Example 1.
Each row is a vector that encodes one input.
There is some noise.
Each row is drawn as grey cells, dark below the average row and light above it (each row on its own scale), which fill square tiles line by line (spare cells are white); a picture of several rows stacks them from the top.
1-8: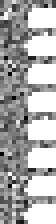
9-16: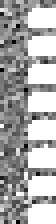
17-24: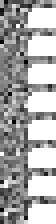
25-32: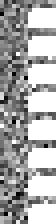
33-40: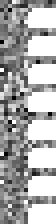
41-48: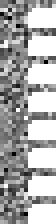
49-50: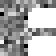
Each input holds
one of 7 labels and a true/false value.
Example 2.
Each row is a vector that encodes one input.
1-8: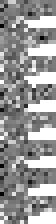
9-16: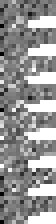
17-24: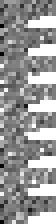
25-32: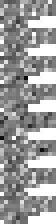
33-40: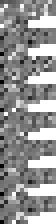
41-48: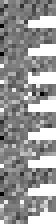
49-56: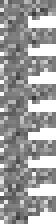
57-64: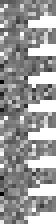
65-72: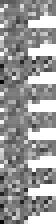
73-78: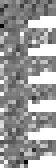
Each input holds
either a point on an 8-point circle, or a fixed value, or a node of a 7-node tree.
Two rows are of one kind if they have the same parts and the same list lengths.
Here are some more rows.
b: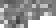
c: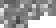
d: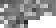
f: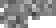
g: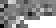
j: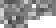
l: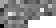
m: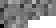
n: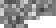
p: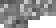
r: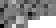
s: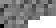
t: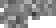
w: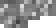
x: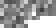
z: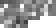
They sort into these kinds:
b, c, d, j, n, p, w, x, z
f, t
g, l, m, r, s

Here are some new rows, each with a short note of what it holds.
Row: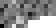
a node of a 7-node tree
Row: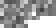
a point on an 8-point circle
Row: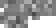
a fixed value
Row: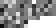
a node of a 7-node tree
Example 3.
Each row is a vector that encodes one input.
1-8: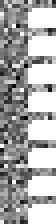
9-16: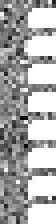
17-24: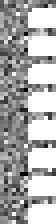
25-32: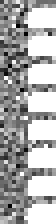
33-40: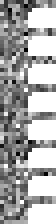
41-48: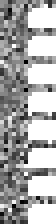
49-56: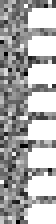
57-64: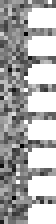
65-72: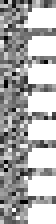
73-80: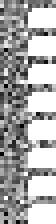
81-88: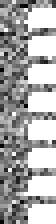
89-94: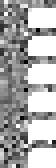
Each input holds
one of 8 labels, together with either a fixed value, or three true/false values.
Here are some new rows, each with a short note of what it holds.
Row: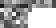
one of 8 labels
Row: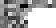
one of 8 labels
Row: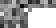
one of 8 labels
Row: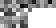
one of 8 labels
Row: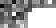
one of 8 labels and three true/false values
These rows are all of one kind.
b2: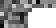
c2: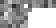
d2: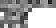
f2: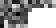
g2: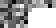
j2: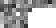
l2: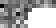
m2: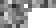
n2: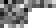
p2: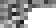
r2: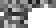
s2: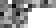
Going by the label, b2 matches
d2, f2 and r2.
